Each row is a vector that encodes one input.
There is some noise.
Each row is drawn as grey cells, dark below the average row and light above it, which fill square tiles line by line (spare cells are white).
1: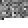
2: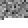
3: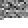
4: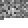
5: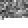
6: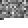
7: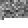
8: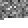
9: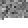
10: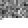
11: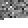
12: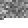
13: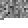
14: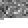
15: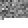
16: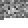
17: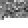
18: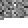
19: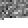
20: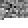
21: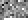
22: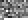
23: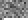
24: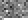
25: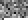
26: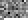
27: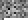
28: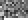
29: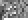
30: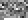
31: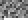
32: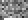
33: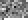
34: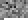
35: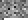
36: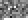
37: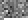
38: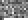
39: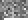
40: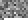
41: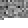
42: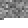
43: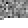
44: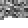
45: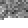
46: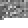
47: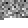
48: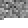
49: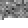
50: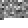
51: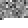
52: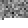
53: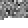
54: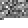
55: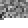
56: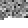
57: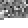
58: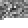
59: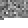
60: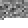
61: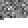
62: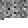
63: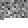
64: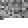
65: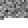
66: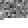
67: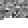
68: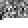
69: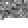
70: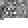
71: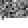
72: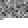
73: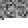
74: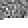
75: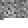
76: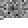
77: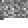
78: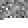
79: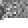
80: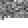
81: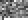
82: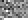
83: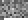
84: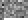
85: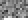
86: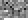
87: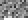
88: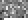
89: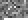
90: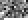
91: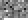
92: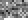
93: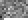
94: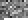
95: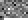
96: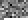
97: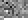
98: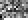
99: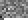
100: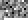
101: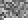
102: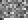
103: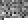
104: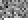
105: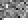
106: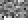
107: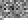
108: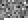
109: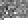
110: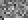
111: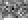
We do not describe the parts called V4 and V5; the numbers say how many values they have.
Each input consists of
a value of V4, together with either a point on a 6-point line and a true/false value, or a value of V5.
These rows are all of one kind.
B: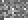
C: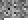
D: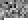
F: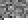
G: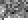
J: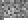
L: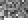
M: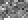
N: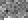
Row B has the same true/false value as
D and F.
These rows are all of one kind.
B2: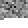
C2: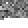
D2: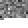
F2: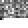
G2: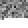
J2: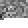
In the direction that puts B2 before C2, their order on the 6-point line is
B2, D2, F2, G2, J2, C2.
